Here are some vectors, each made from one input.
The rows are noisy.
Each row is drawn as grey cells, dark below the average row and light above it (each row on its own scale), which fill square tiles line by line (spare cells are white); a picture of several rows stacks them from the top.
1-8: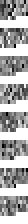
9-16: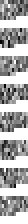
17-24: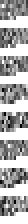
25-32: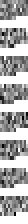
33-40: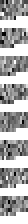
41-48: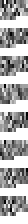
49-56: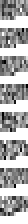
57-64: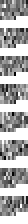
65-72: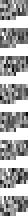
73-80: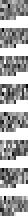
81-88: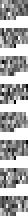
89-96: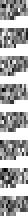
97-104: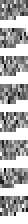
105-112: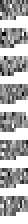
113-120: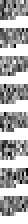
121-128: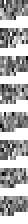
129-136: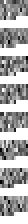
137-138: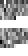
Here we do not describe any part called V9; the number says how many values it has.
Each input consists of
a true/false value, together with either a point on a 12-point line, or a value of V9.
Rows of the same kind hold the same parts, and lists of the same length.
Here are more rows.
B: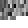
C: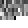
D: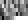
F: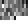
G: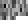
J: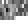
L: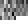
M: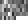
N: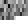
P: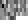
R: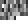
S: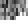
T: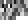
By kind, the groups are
B, D, F, G, J, M, R
C, L, N, P, S, T

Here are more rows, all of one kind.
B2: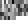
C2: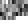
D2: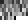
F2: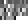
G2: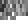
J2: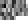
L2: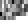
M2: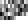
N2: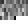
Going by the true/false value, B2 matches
C2, L2 and M2.
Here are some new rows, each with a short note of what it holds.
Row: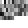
a true/false value and a value of V9
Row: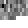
a point on a 12-point line and a true/false value
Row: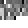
a true/false value and a value of V9
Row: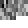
a point on a 12-point line and a true/false value
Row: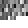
a true/false value and a value of V9
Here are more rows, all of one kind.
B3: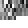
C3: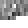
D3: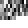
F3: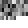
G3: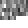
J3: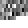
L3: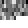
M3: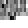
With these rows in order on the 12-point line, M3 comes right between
G3 and L3.
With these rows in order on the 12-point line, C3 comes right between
D3 and G3.
